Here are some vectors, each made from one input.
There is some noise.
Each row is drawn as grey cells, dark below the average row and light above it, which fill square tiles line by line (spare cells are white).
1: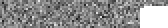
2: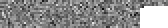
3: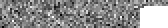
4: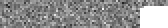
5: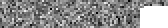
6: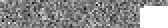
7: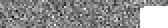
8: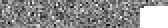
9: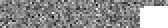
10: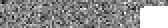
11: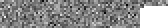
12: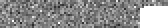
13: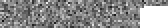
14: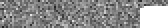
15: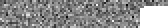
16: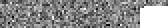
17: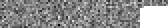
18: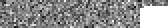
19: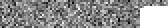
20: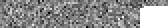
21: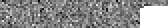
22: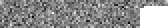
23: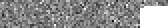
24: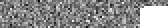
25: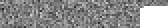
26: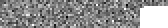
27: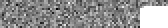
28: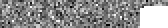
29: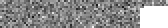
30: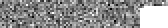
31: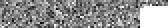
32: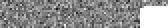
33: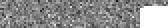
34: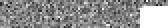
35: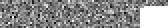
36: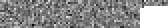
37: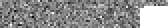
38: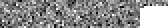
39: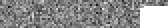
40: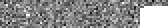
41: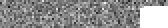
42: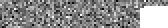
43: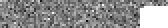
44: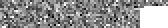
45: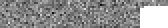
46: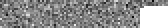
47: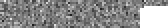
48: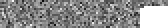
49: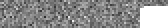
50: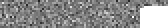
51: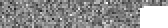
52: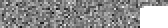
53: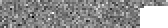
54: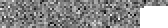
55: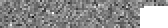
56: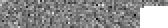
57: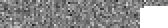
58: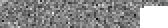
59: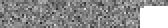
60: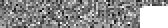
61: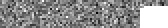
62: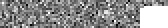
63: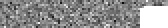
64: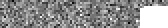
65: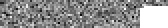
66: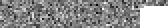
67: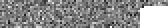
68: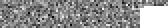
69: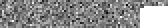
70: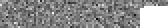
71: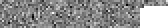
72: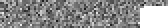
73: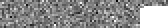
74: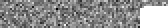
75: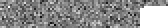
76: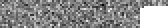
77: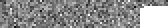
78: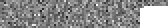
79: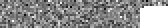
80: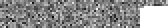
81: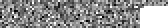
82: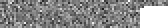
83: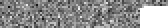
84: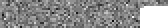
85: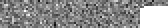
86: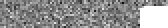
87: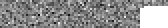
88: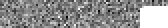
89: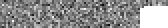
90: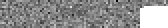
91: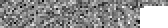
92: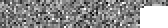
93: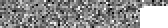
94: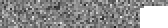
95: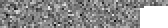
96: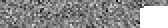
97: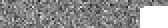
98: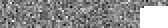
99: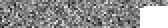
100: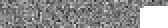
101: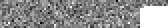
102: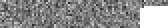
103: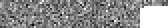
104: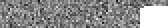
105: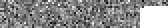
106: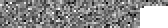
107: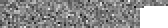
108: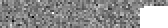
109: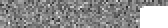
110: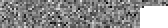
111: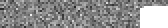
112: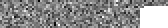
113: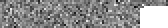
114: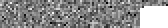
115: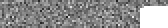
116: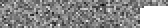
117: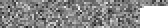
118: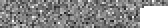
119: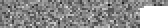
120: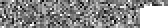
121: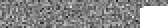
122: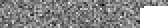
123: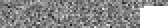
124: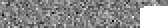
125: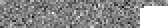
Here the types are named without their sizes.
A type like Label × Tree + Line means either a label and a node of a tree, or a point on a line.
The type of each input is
Bool × Circle × (Circle + Unit).
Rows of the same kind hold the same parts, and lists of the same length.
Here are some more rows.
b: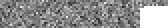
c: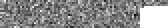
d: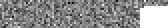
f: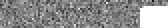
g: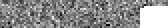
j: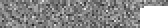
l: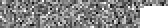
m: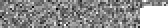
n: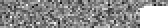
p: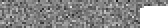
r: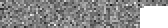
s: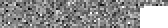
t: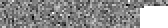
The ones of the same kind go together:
b, d, j, n, r, t
c, f, g, l, m, p, s

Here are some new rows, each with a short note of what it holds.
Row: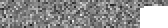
a point on each of two circles and a true/false value
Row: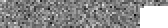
a point on each of two circles and a true/false value
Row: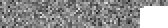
a point on each of two circles and a true/false value
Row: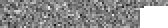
a point on each of two circles and a true/false value
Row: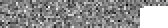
a point on each of two circles and a true/false value
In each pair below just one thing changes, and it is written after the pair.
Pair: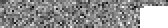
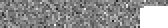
the true/false value
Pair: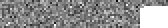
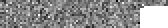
the true/false value
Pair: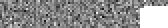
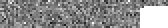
the true/false value
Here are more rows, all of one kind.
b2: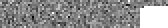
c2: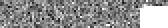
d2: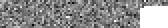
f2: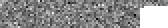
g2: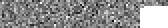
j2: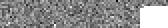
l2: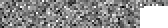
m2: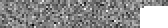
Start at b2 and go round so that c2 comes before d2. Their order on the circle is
b2, l2, c2, j2, g2, m2, d2, f2.
